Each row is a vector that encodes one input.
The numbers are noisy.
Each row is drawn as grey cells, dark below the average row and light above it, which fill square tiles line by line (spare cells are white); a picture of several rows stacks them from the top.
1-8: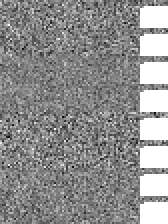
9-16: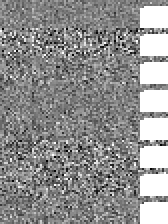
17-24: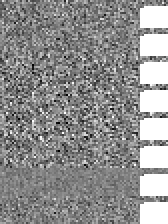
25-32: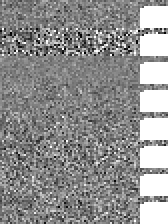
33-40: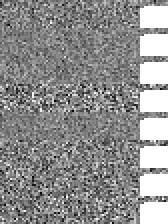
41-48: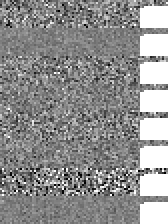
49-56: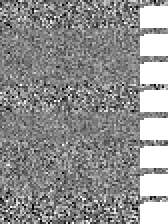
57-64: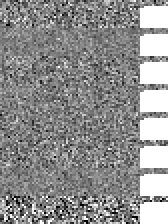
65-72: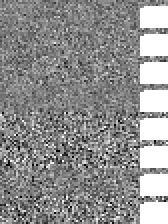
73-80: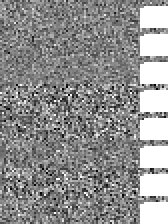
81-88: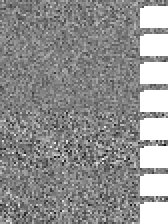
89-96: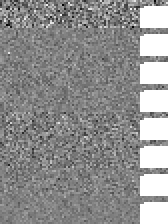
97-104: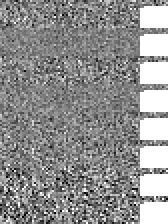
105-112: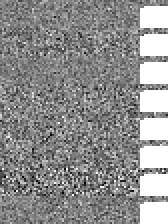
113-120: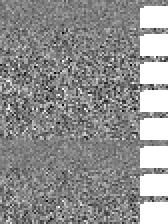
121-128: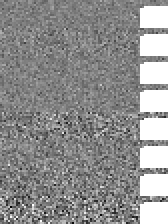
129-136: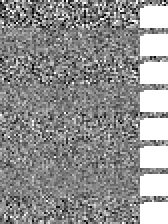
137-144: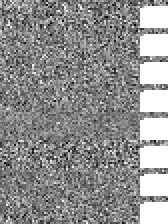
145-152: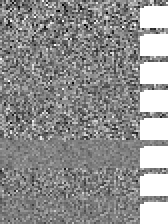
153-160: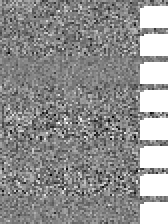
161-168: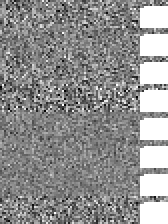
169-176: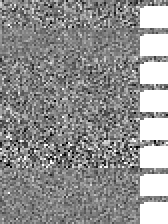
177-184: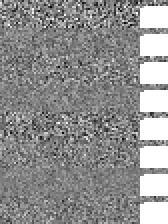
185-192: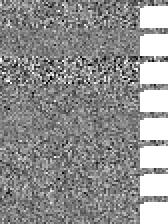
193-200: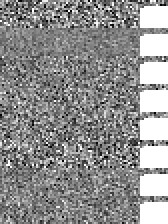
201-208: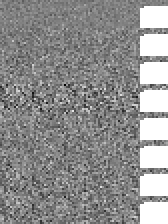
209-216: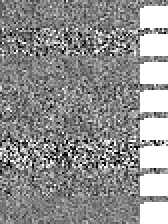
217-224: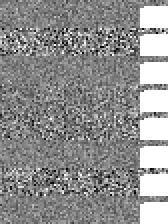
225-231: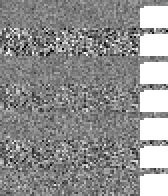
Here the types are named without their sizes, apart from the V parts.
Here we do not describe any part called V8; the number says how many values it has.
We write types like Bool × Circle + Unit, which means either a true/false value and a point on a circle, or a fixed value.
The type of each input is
((Circle + Unit) × Line + Tree) × V8.
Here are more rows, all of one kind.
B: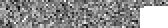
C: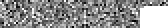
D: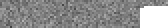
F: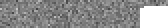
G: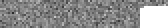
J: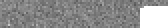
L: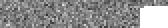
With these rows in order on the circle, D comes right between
J and L.
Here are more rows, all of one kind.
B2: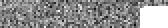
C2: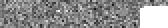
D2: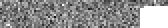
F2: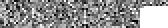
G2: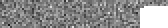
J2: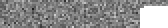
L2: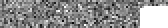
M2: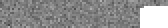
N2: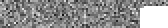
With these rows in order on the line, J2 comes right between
G2 and L2.
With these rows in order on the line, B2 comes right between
C2 and D2.
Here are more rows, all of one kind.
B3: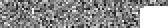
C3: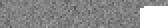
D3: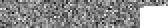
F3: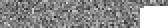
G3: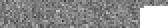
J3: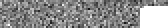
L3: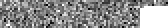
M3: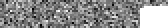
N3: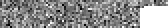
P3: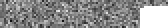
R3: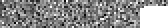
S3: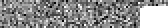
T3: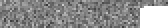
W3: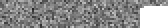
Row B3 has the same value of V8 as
F3, J3, M3 and S3.
